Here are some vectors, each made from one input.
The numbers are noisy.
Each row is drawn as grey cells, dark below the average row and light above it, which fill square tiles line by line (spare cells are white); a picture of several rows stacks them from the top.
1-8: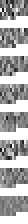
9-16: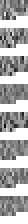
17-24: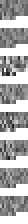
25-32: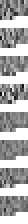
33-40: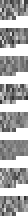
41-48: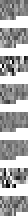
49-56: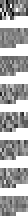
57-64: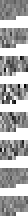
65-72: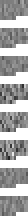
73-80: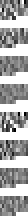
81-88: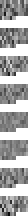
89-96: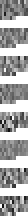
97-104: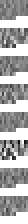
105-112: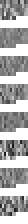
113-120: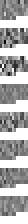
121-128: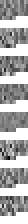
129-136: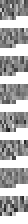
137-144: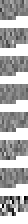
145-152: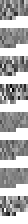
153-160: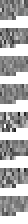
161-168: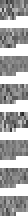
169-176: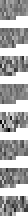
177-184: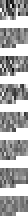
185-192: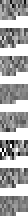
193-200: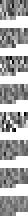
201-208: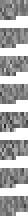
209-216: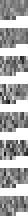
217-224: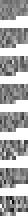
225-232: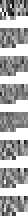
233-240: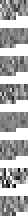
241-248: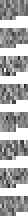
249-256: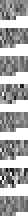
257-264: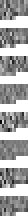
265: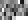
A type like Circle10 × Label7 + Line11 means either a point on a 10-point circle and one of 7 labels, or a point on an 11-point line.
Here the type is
Bool × Bool × Bool × Bool × Bool + Label9.
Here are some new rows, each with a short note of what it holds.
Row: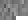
five true/false values
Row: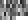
one of 9 labels
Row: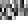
five true/false values
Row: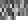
five true/false values
